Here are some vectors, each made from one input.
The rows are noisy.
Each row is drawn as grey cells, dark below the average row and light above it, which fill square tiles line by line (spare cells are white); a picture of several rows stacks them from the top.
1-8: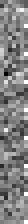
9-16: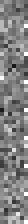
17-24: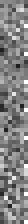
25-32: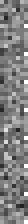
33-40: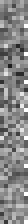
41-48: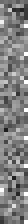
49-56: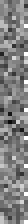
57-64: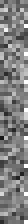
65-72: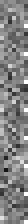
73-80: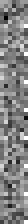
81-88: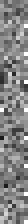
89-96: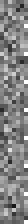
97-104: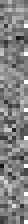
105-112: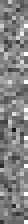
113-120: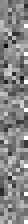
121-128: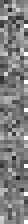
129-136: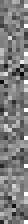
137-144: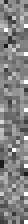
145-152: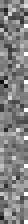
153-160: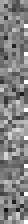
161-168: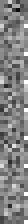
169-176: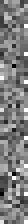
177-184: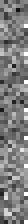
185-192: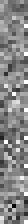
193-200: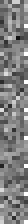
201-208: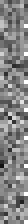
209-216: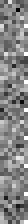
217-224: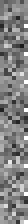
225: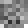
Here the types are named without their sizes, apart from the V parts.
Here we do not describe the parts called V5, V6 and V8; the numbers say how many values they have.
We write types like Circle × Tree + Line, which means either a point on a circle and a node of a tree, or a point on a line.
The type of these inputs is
(Bool × Bool × Bool × Bool + V5) × Label + (Tree + Unit) × V6 × V8.
